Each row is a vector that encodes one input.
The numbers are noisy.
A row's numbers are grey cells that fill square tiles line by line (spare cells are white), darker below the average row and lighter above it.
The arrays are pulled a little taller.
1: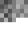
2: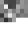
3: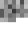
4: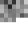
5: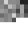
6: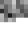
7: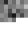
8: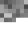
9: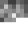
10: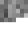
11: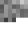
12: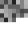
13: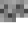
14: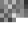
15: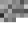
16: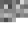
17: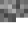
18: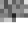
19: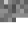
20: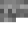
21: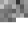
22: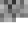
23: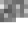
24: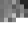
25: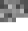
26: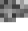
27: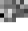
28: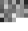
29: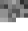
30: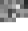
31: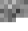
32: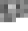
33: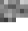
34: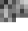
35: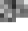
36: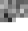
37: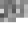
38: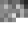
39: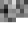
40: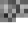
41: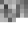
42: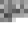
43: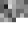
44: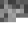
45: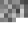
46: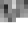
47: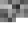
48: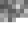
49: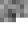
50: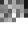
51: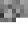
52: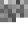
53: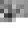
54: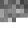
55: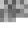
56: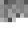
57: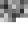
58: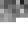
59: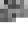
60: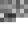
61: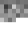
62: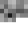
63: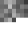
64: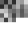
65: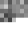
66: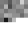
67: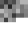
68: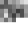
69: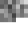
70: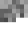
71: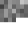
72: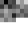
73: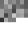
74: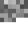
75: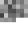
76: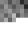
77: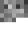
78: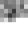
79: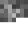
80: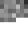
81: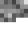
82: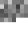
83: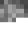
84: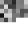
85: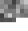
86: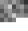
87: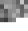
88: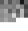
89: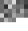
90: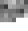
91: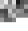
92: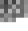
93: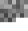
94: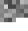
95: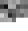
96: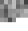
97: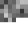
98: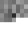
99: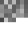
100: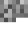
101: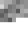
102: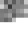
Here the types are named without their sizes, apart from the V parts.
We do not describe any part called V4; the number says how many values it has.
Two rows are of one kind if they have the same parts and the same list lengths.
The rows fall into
2 kinds.
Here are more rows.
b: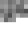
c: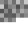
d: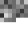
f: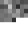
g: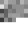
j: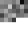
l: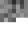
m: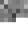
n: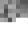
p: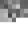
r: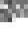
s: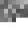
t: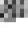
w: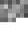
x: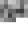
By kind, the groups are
b, c, d, f, j, n, p, r, s, t, w, x
g, l, m

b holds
a label and four true/false values.
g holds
a label and a value of V4.
